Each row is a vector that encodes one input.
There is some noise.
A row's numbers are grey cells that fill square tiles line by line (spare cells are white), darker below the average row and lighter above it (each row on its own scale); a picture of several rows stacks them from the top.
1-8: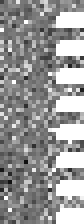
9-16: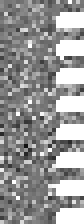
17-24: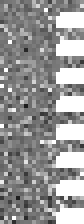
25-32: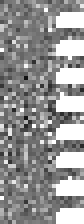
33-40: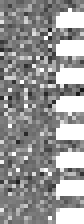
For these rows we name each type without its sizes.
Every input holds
either a label, or three true/false values.
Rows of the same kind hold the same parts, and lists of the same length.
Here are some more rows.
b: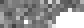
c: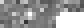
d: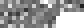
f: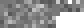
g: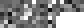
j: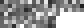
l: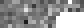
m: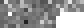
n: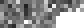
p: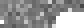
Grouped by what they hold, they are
b, d, g, n, p
c, f, j, l, m

